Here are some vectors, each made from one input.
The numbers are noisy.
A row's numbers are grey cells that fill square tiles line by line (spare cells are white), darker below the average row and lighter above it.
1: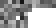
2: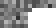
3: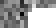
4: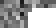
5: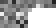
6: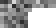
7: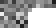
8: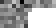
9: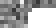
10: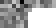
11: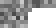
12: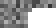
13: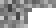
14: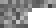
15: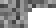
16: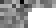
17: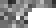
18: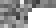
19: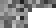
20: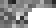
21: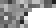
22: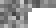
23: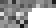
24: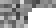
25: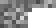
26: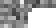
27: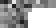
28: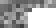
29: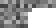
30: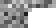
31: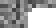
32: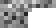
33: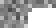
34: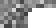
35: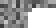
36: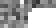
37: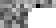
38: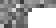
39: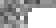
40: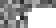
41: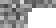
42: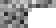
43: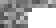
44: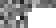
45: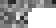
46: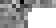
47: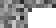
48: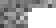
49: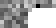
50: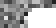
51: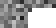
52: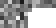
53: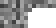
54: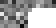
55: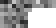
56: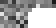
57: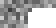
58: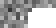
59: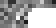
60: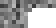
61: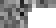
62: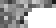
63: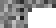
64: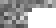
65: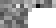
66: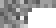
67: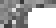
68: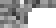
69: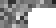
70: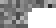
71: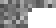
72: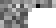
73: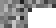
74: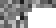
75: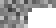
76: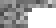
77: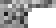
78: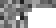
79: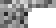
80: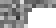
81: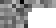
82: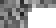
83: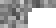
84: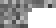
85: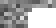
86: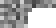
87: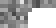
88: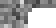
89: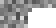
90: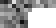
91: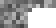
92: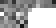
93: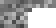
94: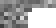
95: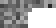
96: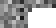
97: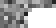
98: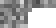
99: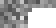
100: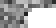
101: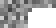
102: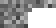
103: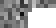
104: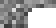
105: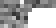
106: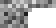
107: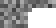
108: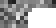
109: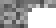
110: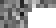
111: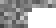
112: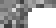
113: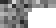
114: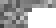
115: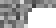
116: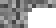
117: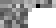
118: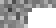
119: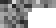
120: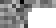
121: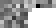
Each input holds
either a point on a 5-point line and a true/false value, or a point on an 11-point line.
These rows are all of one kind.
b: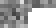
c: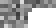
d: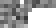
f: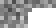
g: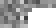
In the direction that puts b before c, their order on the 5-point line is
f, g, b, d, c.
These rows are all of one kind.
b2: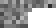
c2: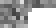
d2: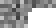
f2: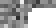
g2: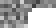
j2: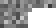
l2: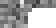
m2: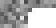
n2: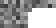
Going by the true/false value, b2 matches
j2 and n2.
